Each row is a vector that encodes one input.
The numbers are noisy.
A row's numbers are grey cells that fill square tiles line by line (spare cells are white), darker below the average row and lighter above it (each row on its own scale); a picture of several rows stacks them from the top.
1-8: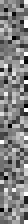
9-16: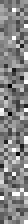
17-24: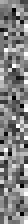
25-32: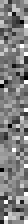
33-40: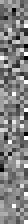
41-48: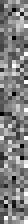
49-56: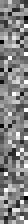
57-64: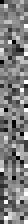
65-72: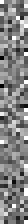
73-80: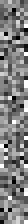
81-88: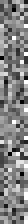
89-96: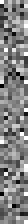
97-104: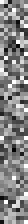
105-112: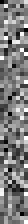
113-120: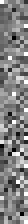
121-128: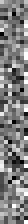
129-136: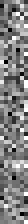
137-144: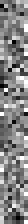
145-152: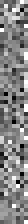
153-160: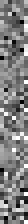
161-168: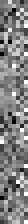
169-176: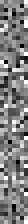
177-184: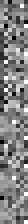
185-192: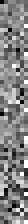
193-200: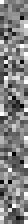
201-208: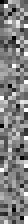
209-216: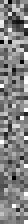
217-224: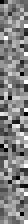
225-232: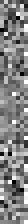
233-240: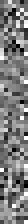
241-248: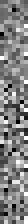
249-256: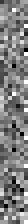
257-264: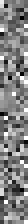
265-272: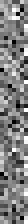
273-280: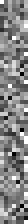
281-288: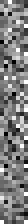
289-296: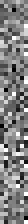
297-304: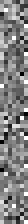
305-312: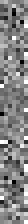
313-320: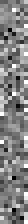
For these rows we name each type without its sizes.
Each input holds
a list of points on a line.
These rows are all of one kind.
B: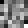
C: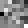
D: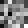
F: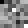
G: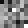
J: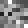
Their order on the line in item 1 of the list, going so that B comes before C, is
D, J, B, C, G, F.
